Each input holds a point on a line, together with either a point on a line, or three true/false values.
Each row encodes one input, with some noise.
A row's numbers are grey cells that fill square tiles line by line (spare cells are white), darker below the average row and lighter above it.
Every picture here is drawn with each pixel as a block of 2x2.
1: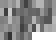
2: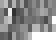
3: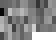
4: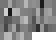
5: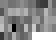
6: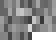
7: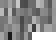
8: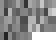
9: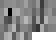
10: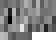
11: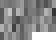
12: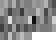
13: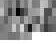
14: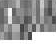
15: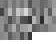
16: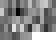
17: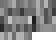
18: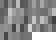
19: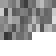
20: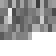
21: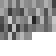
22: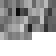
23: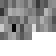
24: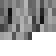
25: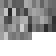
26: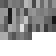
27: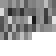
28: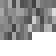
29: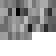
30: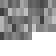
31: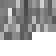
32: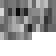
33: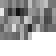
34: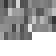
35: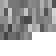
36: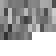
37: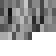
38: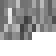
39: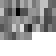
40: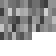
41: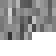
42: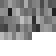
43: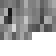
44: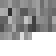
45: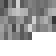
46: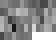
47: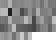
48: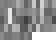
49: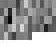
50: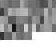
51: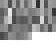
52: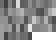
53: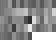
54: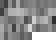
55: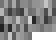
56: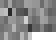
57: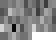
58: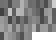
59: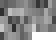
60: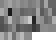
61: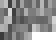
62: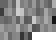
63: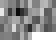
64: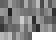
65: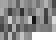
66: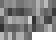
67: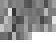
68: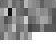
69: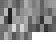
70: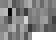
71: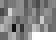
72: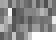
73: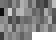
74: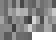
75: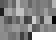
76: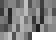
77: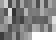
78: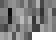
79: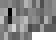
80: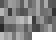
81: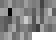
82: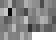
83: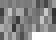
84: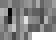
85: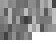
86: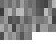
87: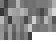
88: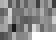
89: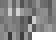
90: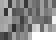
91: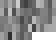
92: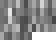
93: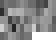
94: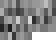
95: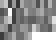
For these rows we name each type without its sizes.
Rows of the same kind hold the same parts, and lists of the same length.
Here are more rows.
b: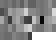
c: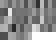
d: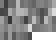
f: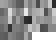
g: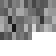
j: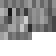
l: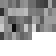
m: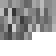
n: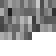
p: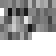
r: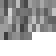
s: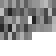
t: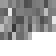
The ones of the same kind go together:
b, c, d, f, g, l, m, r, t
j, n, p, s

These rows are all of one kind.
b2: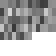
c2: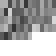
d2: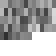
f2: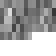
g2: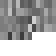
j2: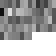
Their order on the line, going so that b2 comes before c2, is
j2, b2, g2, f2, c2, d2.
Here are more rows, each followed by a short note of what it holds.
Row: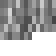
a point on a line and three true/false values
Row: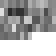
a point on each of two lines
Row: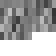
a point on a line and three true/false values
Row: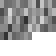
a point on a line and three true/false values
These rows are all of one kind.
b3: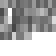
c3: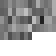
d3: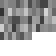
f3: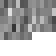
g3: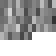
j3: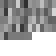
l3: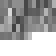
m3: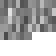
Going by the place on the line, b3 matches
j3 and m3.
